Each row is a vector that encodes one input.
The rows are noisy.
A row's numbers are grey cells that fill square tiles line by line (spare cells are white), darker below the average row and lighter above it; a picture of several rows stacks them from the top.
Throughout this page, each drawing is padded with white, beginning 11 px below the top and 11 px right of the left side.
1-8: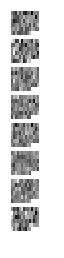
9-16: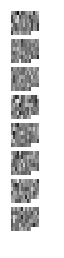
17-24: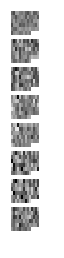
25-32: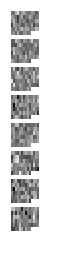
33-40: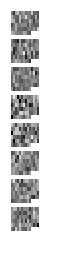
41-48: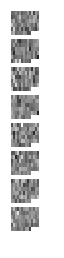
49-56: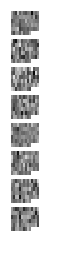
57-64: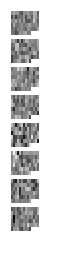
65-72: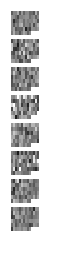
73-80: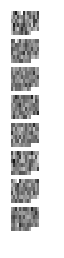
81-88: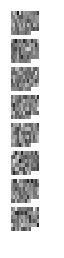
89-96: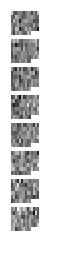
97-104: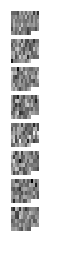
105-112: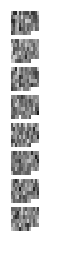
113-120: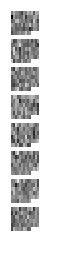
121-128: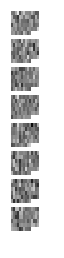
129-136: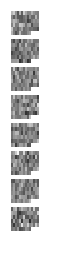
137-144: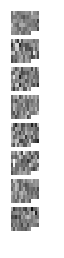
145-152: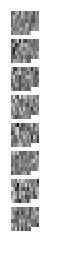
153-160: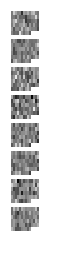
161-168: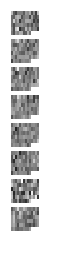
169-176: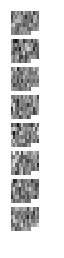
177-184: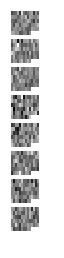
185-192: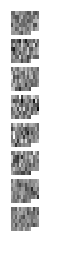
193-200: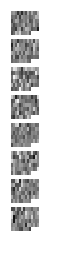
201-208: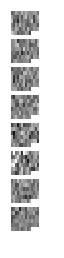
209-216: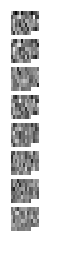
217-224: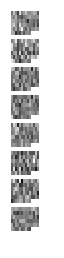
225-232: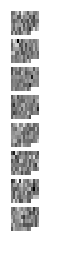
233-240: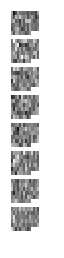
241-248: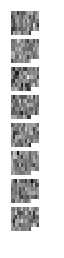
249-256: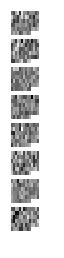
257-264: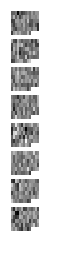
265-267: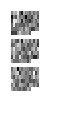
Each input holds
a list of up to two items, each either a point on a 3-point line and a point on a 4-point line, or a point on a 7-point line.
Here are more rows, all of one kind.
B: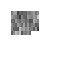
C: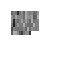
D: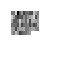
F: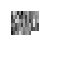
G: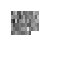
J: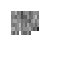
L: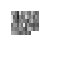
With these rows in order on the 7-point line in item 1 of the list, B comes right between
J and L.
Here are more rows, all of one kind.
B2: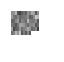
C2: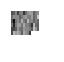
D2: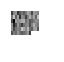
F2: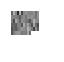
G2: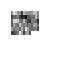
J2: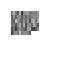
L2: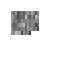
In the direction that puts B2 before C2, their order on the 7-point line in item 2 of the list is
F2, L2, B2, J2, D2, C2, G2.
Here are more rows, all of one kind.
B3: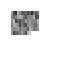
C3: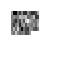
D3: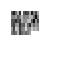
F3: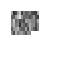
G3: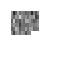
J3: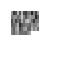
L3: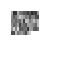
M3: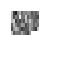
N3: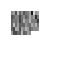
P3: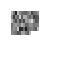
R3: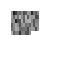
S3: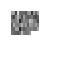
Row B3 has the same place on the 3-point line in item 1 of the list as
C3, D3, J3 and N3.
